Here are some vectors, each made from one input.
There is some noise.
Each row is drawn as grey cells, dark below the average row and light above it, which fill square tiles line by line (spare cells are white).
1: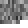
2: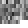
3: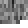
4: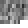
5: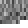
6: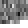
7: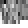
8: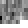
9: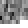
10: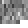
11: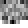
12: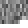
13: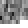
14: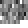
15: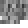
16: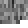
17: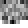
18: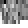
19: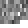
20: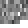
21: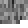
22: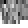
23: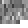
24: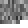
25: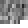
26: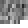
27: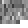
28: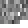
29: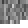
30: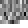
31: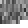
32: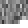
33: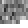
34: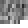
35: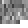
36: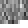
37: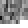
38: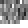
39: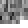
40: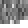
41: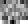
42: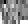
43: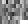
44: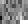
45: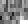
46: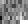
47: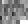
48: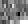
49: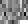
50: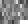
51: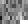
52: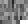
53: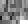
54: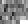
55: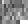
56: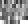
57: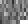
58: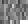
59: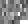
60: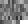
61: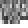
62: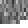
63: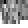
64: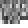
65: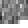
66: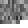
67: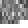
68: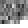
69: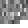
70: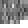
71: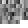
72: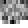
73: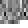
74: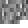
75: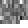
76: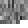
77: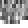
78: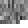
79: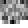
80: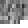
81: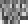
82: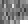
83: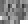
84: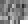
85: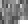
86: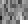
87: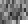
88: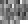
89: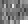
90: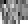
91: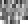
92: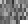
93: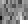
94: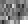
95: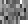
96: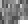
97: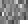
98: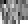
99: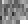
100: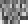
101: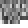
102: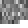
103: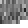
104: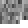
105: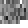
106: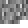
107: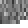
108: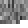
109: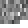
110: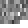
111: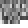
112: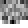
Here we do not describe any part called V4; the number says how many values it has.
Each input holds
a value of V4, together with a list of up to two points on a 6-point line.
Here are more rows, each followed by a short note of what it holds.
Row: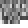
a value of V4, together with the empty list
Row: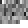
a value of V4, together with a list of one item
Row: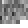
a value of V4, together with a list of one item
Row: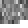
a value of V4, together with a list of two items
